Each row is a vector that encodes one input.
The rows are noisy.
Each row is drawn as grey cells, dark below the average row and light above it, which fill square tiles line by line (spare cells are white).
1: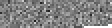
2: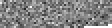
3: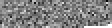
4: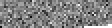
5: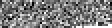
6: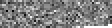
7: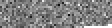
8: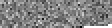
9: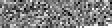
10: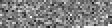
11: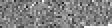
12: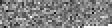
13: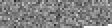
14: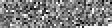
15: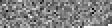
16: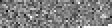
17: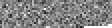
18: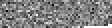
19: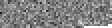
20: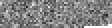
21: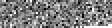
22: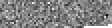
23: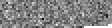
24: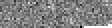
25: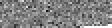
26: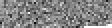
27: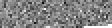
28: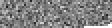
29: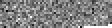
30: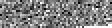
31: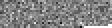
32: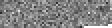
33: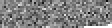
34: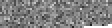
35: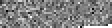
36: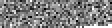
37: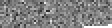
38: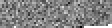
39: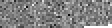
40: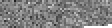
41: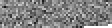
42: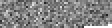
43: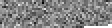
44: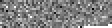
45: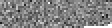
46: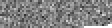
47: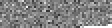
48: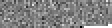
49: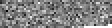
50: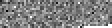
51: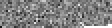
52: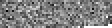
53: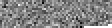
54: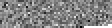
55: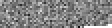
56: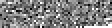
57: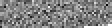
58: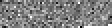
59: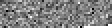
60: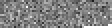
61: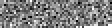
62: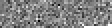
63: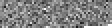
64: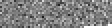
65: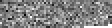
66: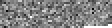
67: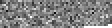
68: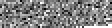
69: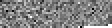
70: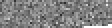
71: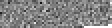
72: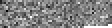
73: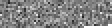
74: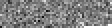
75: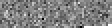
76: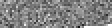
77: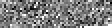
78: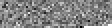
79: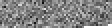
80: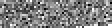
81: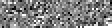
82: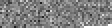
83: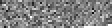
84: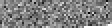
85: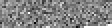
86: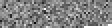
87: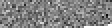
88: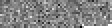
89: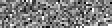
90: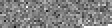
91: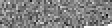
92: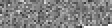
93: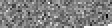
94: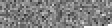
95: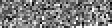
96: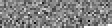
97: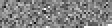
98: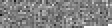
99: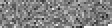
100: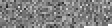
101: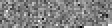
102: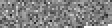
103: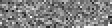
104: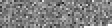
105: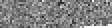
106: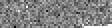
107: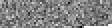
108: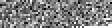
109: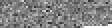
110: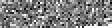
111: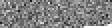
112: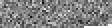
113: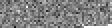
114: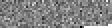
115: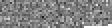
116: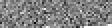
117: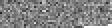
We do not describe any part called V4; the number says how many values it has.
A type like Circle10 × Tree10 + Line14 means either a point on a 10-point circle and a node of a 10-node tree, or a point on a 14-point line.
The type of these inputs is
((Bool × Bool × Bool × Bool + Label5) × Label5 + V4) × Line5.
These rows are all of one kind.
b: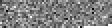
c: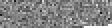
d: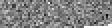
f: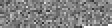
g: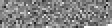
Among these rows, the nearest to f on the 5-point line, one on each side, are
b and c.
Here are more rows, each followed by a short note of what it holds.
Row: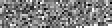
a point on a 5-point line and a value of V4
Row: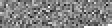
two labels (each one of 5) and a point on a 5-point line
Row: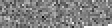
one of 5 labels, a point on a 5-point line and four true/false values
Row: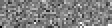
two labels (each one of 5) and a point on a 5-point line
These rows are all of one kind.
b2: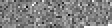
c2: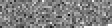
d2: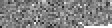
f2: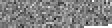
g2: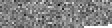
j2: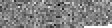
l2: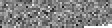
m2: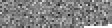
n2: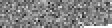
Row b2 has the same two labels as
d2 and l2.
